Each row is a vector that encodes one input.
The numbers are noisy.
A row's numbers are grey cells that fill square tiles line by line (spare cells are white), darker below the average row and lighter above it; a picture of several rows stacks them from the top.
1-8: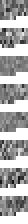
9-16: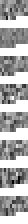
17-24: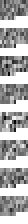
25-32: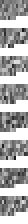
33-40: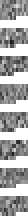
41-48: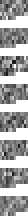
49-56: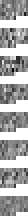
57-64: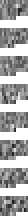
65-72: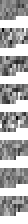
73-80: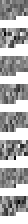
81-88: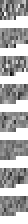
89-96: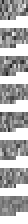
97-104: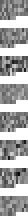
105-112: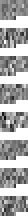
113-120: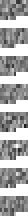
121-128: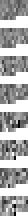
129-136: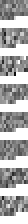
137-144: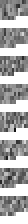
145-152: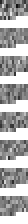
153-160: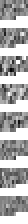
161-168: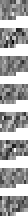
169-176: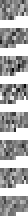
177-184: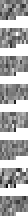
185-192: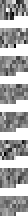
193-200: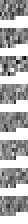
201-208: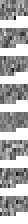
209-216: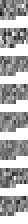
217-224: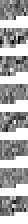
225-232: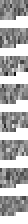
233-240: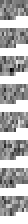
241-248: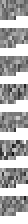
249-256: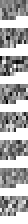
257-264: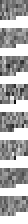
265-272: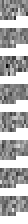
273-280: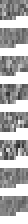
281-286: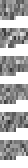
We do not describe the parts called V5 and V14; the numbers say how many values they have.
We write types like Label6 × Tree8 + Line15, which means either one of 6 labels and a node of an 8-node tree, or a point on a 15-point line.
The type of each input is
(Bool × Circle8 + V5) × V14.
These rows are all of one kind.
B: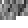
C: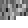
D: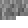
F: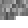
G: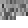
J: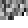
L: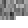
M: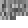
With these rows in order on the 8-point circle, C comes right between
D and G.
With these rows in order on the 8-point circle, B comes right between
J and M.
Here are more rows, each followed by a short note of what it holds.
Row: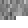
a point on an 8-point circle, a true/false value and a value of V14
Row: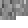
a point on an 8-point circle, a true/false value and a value of V14
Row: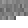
a point on an 8-point circle, a true/false value and a value of V14
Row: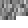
a point on an 8-point circle, a true/false value and a value of V14
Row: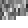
a value of V5 and a value of V14
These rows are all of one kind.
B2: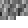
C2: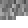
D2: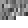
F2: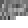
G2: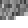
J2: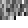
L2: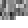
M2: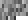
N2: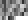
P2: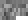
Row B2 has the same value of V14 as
C2, L2 and N2.
